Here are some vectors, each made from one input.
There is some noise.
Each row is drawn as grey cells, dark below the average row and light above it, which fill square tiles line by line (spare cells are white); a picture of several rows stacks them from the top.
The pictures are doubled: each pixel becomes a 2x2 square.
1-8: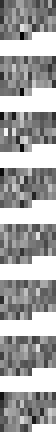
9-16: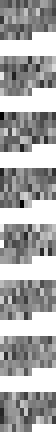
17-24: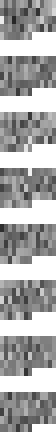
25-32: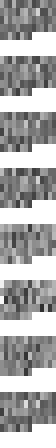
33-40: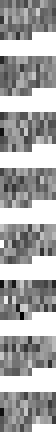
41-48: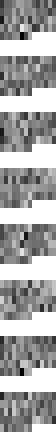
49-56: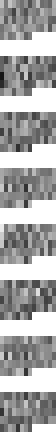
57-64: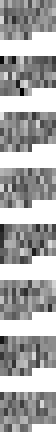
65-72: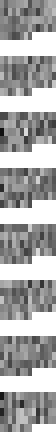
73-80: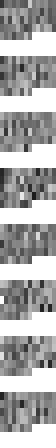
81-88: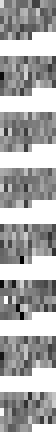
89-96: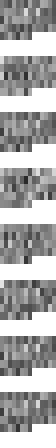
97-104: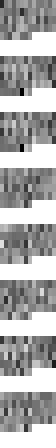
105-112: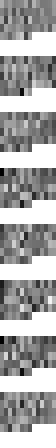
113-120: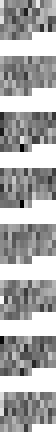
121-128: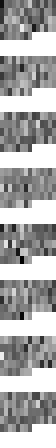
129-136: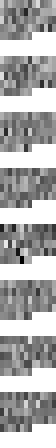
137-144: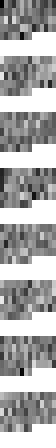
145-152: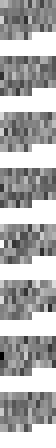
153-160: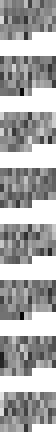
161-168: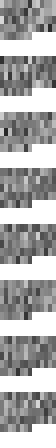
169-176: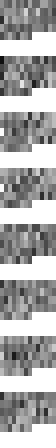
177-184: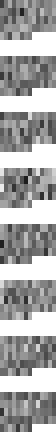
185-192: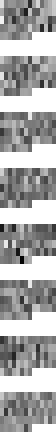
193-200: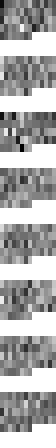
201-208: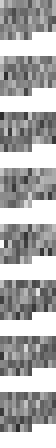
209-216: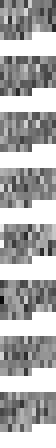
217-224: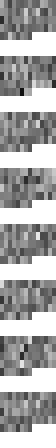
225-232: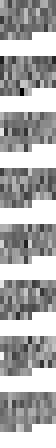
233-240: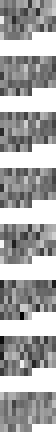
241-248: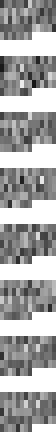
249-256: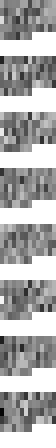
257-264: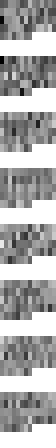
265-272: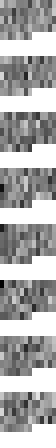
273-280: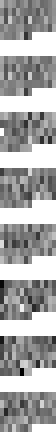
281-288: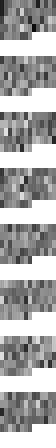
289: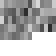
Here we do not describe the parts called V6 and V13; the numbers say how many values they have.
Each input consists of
either a point on an 8-point circle and a true/false value, or a point on each of two 3-point lines and a value of V13, or a value of V6.
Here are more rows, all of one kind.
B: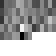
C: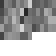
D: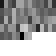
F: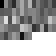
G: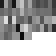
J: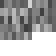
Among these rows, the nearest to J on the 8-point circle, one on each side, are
C and F.
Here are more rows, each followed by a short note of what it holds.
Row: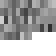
a point on each of two 3-point lines and a value of V13
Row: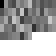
a point on an 8-point circle and a true/false value
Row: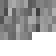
a point on each of two 3-point lines and a value of V13
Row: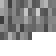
a value of V6
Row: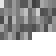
a value of V6
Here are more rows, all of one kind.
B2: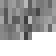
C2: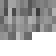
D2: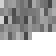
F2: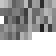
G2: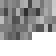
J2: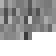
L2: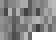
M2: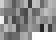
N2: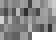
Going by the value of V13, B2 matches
G2 and L2.
